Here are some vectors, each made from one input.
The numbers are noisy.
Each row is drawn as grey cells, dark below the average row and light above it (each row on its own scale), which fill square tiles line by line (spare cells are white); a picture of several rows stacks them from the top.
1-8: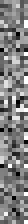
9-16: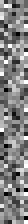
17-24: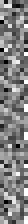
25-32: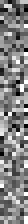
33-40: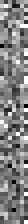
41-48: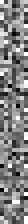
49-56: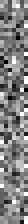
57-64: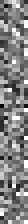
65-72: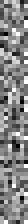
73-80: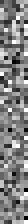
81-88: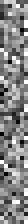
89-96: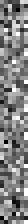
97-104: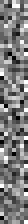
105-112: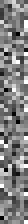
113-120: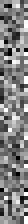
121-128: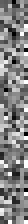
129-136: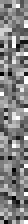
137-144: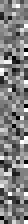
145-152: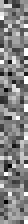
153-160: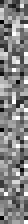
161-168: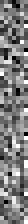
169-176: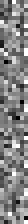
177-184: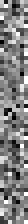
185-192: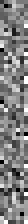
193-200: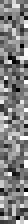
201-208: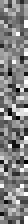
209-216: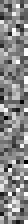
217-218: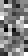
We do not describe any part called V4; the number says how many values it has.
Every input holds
either a node of a 10-node tree and a value of V4, or a list of up to two points on a 6-point line.
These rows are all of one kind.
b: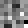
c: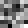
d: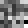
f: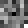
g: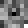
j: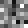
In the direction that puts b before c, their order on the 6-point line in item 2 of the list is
b, j, c, d, g, f.
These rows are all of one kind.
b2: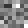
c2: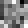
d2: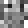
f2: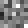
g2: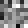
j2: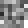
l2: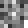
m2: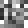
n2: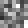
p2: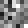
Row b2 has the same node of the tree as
f2, m2, n2 and p2.
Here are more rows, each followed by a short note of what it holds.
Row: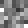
a list of two items
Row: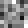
a node of a 10-node tree and a value of V4
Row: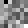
a list of one item
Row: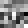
the empty list
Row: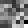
a list of two items
